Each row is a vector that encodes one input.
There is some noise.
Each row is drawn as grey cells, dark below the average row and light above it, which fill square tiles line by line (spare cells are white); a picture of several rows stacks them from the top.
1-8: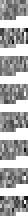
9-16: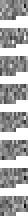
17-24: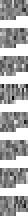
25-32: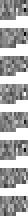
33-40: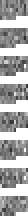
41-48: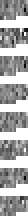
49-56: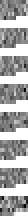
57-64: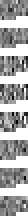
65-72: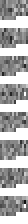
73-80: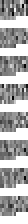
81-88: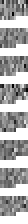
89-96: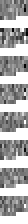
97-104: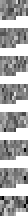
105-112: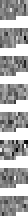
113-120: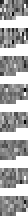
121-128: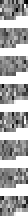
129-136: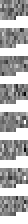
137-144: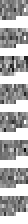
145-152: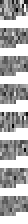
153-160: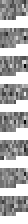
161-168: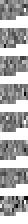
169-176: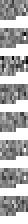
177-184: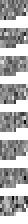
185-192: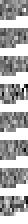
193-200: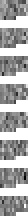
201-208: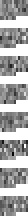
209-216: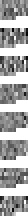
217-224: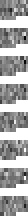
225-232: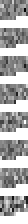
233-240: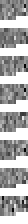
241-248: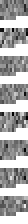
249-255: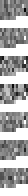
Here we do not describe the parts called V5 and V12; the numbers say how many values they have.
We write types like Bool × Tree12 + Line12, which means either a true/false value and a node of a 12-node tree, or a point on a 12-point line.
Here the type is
((Bool × Bool × Bool × Bool + Unit) × V12 + V5) × Circle6.
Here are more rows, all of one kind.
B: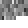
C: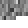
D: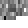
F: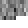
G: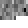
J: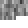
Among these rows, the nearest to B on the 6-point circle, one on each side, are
C and G.
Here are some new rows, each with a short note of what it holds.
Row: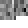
a point on a 6-point circle and a value of V12
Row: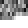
a point on a 6-point circle and a value of V5
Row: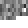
a point on a 6-point circle, four true/false values and a value of V12
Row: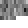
a point on a 6-point circle, four true/false values and a value of V12
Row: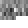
a point on a 6-point circle, four true/false values and a value of V12
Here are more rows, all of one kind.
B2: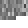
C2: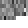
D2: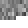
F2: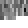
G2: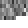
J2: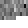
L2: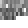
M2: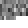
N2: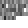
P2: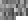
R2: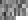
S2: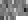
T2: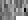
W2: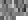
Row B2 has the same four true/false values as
J2, N2, R2 and W2.
